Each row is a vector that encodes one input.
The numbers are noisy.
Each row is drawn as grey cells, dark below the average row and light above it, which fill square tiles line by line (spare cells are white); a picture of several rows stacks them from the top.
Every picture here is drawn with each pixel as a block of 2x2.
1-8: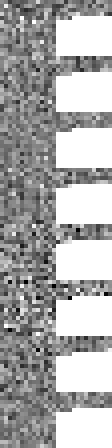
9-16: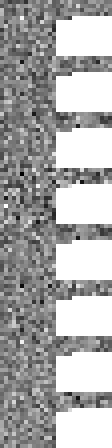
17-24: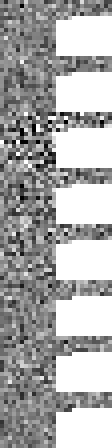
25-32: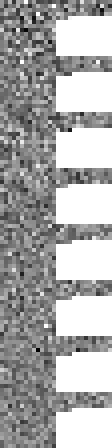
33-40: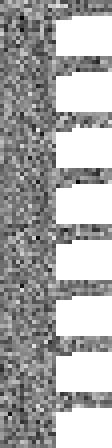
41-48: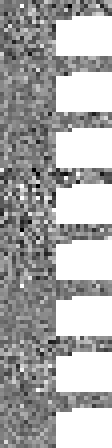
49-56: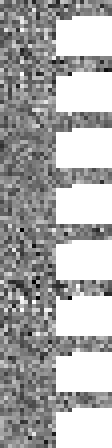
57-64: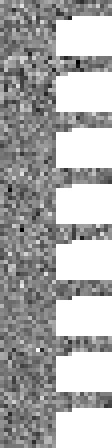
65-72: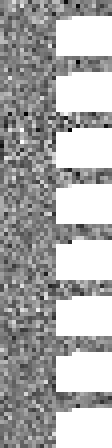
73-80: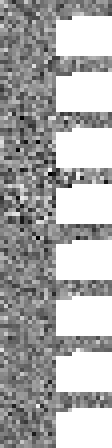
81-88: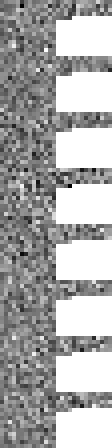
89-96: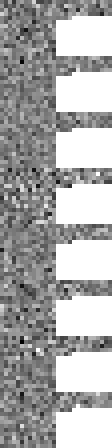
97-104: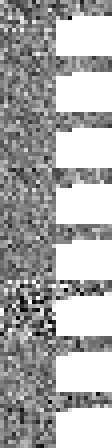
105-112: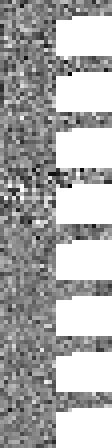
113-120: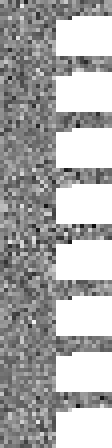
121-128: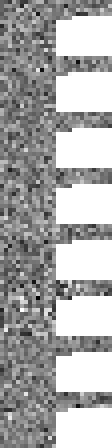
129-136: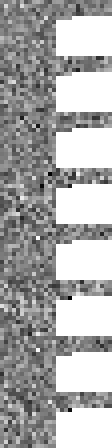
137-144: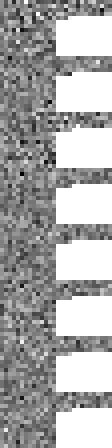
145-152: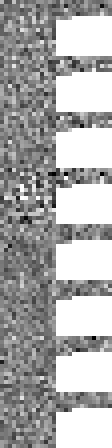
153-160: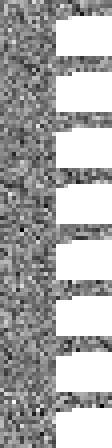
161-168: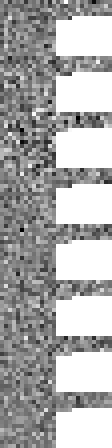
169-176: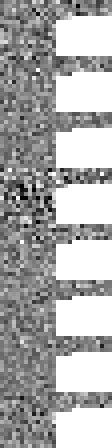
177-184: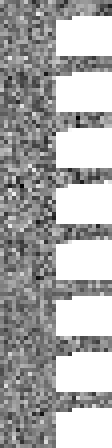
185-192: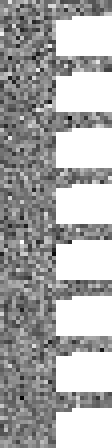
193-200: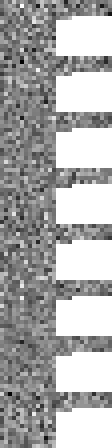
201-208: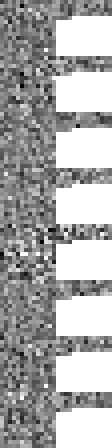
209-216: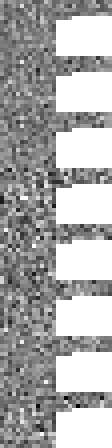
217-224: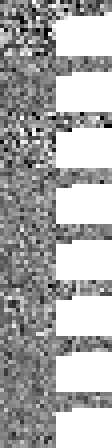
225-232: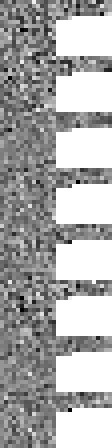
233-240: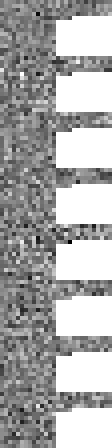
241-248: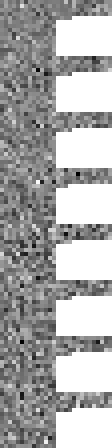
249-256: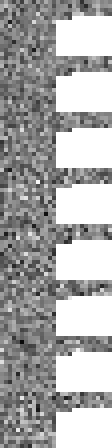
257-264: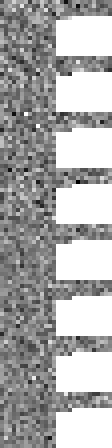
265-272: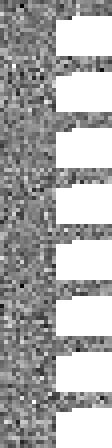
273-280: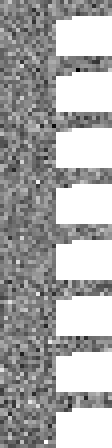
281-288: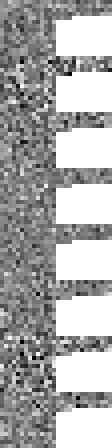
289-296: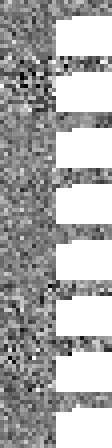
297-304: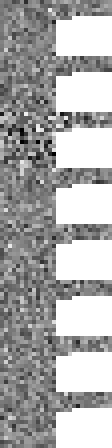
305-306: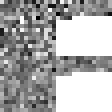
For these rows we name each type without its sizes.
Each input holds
a node of each of two trees, together with either a fixed value, or four true/false values.
